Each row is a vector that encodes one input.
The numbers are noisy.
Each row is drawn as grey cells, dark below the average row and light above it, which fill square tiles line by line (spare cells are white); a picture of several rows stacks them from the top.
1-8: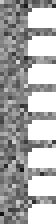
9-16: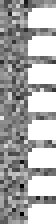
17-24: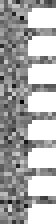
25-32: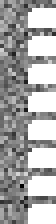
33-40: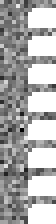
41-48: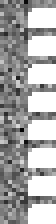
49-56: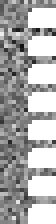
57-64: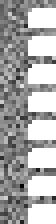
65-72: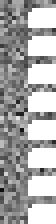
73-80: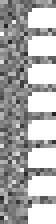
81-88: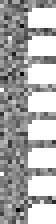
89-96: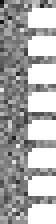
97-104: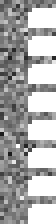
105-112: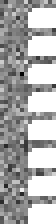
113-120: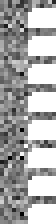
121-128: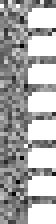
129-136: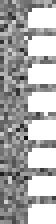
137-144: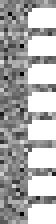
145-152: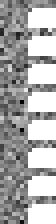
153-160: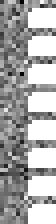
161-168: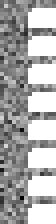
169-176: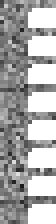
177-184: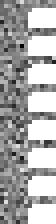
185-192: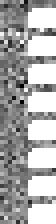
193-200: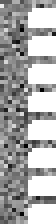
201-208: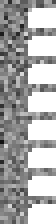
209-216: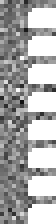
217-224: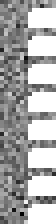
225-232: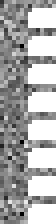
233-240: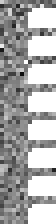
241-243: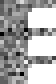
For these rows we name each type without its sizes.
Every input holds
either a point on a circle, or a point on a line and a true/false value.
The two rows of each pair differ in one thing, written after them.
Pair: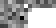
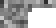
the true/false value
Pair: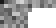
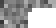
the place on the line
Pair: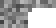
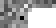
the true/false value
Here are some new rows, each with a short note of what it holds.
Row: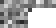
a point on a line and a true/false value
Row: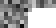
a point on a circle
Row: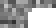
a point on a line and a true/false value
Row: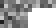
a point on a line and a true/false value
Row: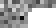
a point on a line and a true/false value
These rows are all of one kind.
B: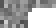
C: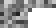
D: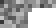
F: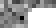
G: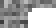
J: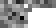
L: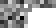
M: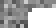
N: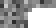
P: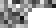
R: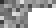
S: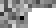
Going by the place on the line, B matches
G and J.
